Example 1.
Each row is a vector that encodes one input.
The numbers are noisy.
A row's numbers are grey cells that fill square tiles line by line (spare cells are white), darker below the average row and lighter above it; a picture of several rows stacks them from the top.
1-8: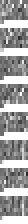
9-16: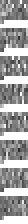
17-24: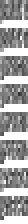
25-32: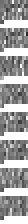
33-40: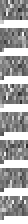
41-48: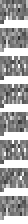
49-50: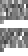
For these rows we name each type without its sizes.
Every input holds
four true/false values.
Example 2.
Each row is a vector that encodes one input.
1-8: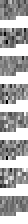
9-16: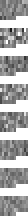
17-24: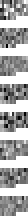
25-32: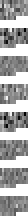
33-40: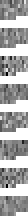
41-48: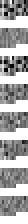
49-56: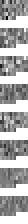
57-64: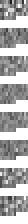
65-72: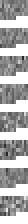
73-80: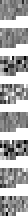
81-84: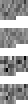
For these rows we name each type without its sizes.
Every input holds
either a fixed value, or a node of a tree.
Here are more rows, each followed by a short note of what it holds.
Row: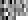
a fixed value
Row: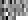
a fixed value
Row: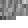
a node of a tree
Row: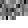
a fixed value
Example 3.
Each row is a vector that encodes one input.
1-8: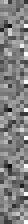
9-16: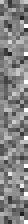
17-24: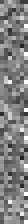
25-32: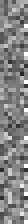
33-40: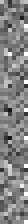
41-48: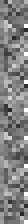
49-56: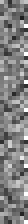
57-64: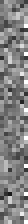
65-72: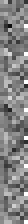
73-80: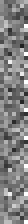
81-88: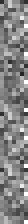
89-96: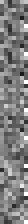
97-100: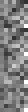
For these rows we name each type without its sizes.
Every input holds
four true/false values.
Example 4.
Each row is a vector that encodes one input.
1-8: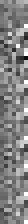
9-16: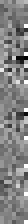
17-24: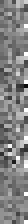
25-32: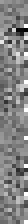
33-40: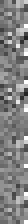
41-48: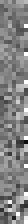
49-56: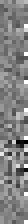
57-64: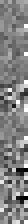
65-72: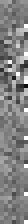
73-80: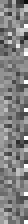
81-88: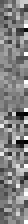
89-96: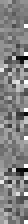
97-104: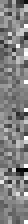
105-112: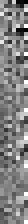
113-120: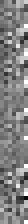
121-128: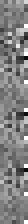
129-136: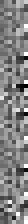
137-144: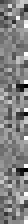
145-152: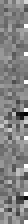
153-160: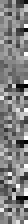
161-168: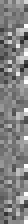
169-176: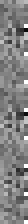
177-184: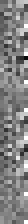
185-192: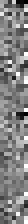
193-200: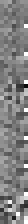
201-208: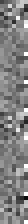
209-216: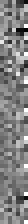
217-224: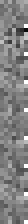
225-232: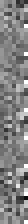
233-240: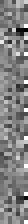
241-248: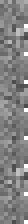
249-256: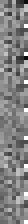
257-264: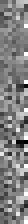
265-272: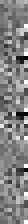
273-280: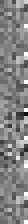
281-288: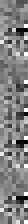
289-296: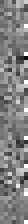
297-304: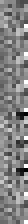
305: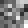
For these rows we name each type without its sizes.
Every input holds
a point on a line.
